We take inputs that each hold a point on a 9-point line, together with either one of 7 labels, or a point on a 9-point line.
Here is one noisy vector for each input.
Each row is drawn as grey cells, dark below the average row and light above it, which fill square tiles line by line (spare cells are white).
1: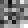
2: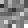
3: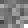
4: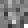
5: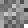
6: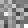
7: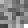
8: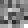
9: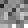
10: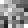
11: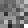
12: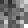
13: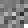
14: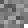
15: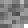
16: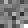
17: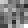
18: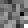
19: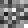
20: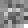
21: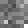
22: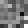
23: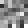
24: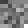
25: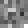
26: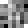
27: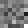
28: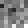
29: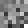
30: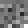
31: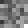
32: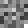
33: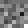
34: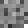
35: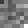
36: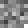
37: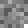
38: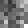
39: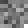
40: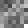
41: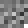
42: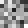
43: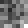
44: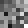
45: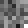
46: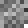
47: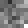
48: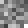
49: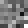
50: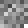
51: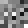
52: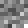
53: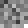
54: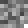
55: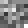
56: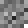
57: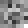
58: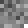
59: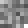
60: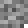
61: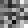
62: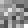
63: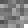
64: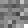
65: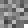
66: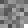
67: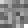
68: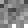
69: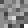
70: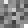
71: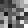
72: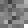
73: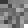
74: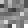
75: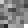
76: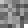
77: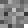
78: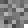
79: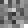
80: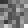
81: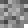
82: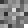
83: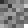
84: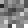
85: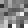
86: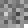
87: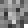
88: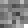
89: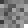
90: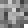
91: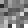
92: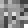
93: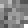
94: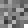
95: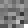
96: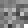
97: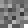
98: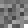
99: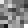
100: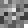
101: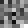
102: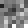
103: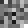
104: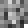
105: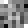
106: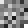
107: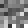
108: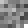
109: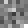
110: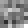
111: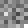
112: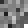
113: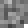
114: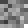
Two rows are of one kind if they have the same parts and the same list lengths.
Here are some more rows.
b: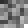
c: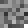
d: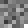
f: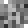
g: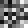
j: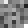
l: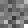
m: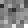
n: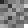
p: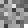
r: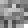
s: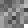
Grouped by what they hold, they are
b, c, d, l, n, s
f, g, j, m, p, r

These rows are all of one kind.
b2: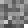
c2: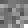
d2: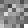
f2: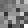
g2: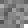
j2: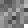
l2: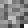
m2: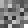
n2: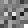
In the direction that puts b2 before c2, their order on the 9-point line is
f2, l2, b2, g2, c2, m2, n2, j2, d2.
